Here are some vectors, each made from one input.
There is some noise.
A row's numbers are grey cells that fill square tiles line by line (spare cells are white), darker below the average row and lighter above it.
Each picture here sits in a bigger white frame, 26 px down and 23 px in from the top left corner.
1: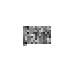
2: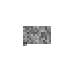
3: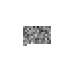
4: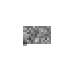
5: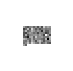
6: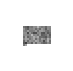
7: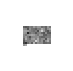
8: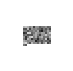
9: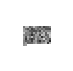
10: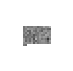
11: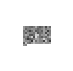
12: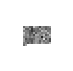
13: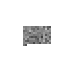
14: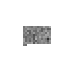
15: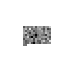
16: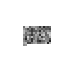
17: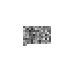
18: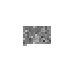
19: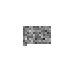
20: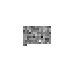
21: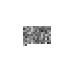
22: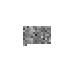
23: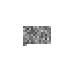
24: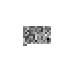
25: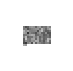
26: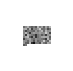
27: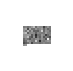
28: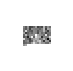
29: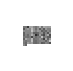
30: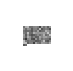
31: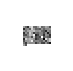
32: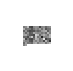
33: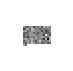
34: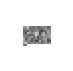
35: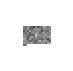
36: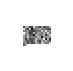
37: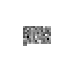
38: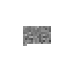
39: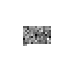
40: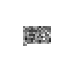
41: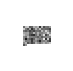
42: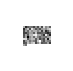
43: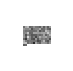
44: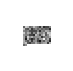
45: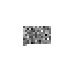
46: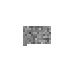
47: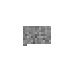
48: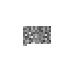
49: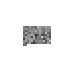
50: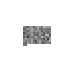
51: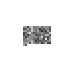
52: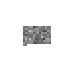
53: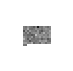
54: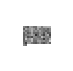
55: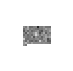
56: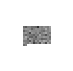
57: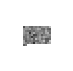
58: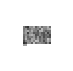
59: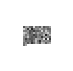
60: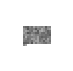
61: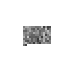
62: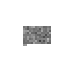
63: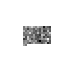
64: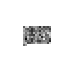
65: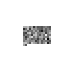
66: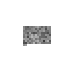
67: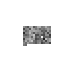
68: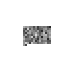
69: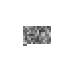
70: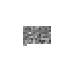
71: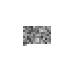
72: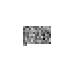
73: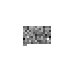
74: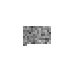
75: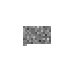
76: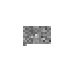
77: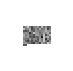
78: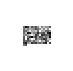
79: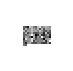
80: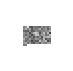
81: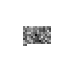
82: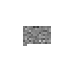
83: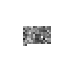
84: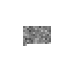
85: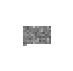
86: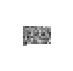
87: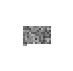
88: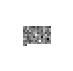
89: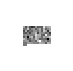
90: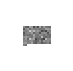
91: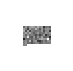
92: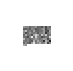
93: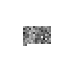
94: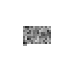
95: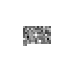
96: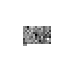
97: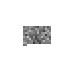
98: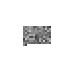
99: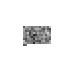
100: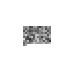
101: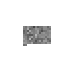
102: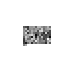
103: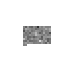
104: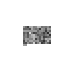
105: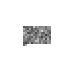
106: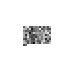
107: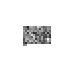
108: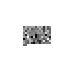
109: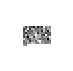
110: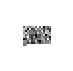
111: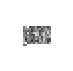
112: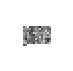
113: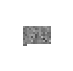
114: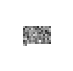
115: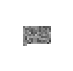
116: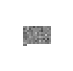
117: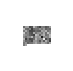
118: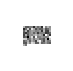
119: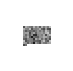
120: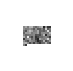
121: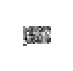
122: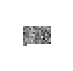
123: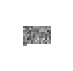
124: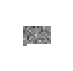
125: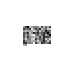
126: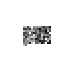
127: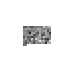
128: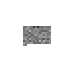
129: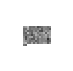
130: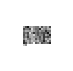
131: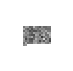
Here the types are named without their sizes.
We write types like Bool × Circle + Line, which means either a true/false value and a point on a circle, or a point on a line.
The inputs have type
Bool × Label × (Line + Tree).
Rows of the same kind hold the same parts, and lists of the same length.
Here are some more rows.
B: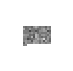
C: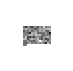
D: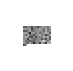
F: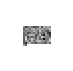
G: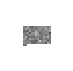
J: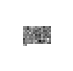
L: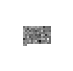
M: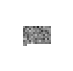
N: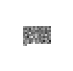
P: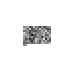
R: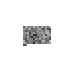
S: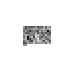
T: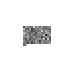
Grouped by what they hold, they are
B, J, L, N, P, S, T
C, D, F, G, M, R

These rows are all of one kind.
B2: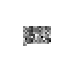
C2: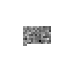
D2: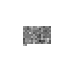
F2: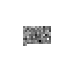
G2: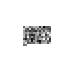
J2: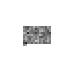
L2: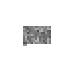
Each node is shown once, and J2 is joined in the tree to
B2.
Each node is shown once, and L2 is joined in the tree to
B2, D2 and F2.
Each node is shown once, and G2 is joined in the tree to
D2.
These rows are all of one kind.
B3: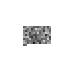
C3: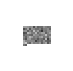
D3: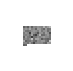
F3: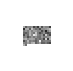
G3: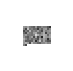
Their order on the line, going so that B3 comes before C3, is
G3, F3, B3, C3, D3.
